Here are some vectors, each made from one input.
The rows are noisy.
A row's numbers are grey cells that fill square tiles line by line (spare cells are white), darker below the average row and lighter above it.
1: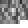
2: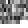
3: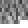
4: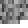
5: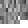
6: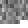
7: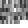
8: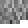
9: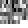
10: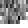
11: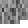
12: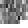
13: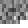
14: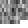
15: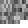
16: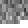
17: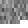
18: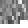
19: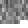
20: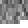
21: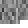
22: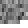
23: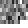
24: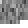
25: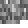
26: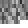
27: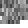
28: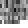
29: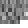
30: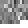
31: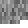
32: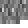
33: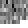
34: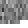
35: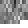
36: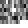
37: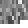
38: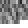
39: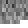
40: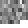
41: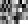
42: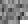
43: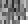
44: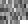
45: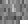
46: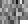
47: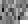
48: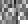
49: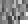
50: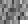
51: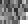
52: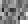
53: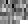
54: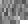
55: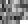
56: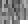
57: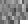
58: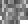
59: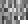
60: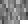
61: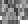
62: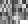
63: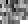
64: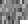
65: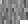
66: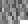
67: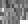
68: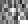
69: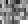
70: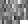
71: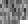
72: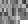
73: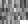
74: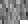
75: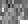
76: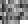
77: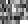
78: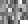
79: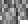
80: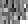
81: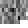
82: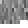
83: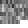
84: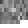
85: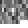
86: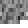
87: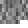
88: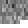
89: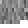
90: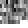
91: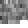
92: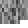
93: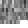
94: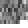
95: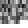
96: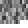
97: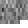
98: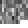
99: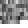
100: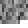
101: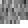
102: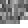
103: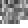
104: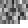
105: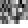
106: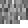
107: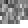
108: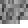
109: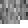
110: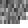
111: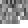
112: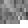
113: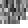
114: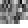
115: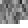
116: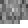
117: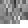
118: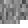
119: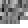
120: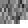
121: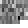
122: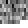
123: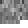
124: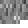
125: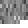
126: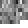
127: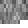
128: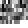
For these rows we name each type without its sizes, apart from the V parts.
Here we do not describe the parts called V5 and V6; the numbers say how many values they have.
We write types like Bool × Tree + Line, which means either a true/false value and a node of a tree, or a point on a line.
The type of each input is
Bool × Line × V5 × V6.
